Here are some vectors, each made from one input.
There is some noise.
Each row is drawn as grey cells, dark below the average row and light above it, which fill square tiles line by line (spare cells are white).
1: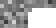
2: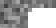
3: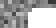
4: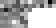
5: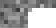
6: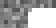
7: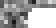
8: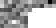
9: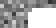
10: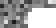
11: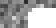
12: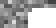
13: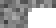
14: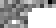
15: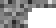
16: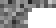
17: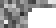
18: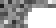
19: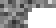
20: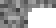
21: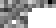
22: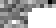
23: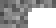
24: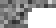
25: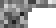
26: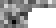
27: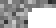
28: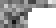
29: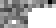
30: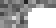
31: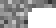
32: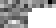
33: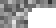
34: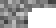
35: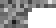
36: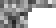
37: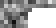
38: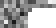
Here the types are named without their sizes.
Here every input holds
a point on a line and a true/false value.
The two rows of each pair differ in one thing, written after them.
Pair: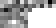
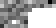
the true/false value
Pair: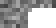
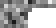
the place on the line
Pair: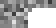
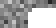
the true/false value
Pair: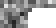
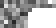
the true/false value
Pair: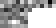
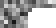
the place on the line
